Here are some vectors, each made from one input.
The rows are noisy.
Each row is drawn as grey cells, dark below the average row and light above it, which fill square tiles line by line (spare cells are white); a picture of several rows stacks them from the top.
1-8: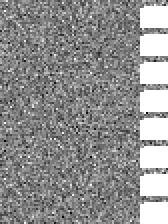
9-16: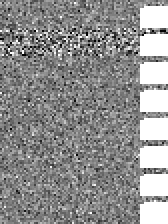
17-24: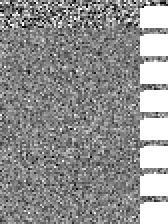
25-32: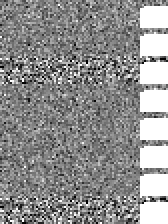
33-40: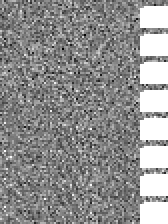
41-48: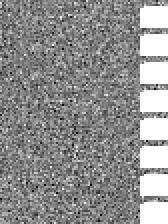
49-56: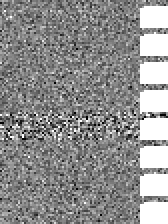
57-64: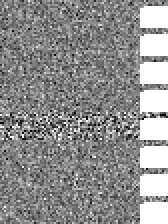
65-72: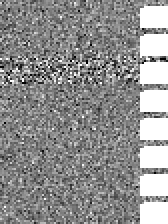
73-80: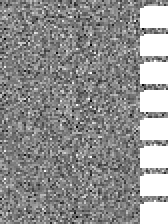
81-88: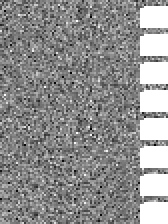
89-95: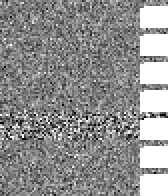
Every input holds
a list of up to two points on a 12-point line.
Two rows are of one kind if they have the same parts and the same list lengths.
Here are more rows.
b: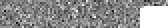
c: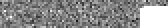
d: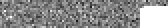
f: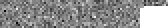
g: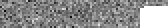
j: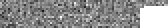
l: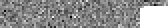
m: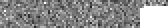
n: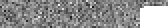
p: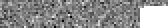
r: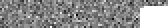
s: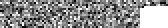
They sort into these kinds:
b, f, g, j, l, n, p, r
c, d, m
s

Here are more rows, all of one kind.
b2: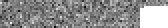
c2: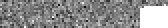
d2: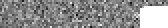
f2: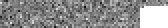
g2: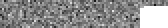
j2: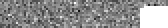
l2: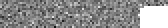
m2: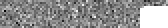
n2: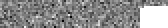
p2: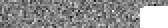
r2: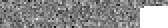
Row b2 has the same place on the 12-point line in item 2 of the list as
f2 and g2.
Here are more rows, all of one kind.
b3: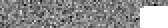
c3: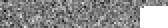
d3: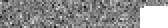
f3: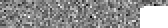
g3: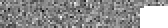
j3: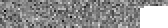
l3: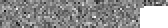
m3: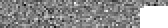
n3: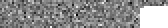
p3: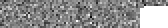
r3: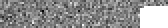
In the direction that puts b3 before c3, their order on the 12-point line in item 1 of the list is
n3, b3, m3, g3, r3, d3, c3, j3, l3, f3, p3.
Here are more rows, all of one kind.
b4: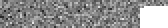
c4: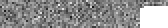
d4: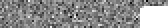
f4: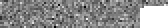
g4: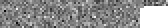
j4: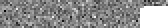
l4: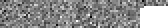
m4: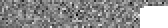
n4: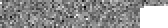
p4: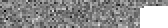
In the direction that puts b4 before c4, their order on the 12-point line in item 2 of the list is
n4, d4, j4, g4, f4, l4, b4, p4, m4, c4.
